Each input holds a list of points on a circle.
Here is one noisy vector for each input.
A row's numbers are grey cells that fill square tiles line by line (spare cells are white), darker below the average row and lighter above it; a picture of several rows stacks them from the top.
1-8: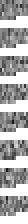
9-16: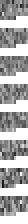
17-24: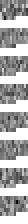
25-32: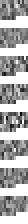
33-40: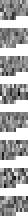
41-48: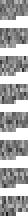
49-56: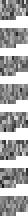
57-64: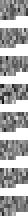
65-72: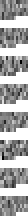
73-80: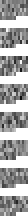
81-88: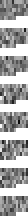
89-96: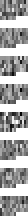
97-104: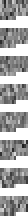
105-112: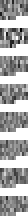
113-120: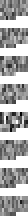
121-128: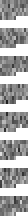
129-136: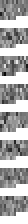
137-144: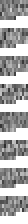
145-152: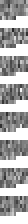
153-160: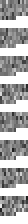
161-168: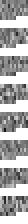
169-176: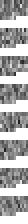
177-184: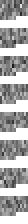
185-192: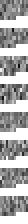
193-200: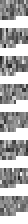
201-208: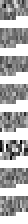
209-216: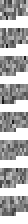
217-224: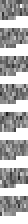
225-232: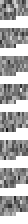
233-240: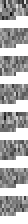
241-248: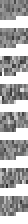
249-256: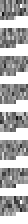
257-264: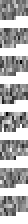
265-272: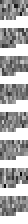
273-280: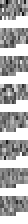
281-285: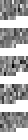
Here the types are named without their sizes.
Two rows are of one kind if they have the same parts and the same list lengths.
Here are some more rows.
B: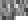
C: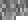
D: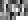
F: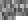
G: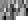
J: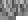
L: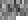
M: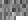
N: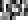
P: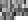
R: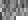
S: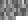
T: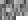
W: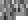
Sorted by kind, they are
B, F, G, P, W
C, J, L, M, R, S, T
D, N

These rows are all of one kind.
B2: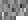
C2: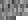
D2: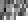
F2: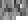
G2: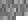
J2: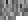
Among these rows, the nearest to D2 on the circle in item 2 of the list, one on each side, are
F2 and J2.
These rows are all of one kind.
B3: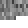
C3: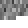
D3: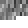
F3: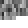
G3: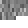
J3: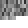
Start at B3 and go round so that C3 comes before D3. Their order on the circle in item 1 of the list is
B3, C3, J3, F3, D3, G3.
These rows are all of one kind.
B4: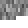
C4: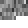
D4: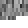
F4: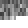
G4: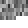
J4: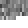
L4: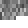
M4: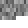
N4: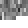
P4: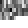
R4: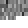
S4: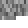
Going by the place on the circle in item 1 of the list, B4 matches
D4, M4 and S4.
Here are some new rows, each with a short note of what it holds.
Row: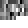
the empty list
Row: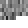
a list of one item
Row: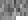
a list of two items
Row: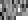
a list of two items
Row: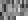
a list of two items
